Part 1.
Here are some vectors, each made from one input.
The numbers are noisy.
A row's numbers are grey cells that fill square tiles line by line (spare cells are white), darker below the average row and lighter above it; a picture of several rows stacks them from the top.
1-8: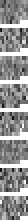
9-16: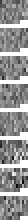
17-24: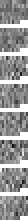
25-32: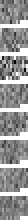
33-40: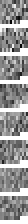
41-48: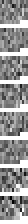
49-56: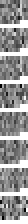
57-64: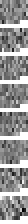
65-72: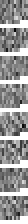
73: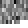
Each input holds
one of 11 labels.
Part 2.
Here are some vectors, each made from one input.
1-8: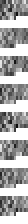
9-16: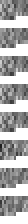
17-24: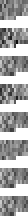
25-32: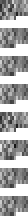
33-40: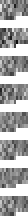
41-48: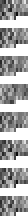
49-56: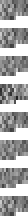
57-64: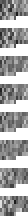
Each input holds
a point on an 8-point line.
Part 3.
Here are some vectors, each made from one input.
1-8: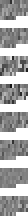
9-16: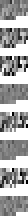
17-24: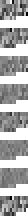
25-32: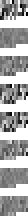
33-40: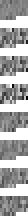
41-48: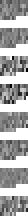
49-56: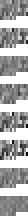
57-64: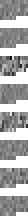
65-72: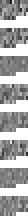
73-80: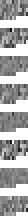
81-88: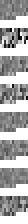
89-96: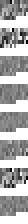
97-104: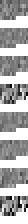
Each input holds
one of 8 labels.
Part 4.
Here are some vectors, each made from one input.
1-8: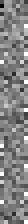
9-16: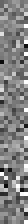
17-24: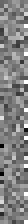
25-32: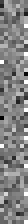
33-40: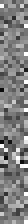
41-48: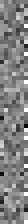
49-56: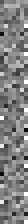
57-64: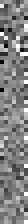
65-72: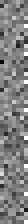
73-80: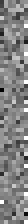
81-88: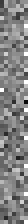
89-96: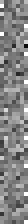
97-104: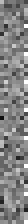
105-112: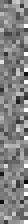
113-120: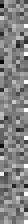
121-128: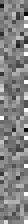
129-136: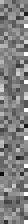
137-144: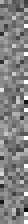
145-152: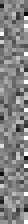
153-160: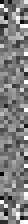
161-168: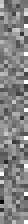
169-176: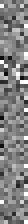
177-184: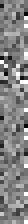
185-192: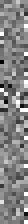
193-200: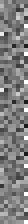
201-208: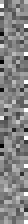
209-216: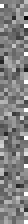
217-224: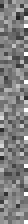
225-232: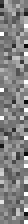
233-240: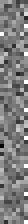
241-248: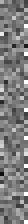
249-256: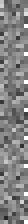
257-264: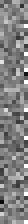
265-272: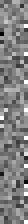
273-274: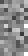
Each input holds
either a fixed value, or five true/false values.
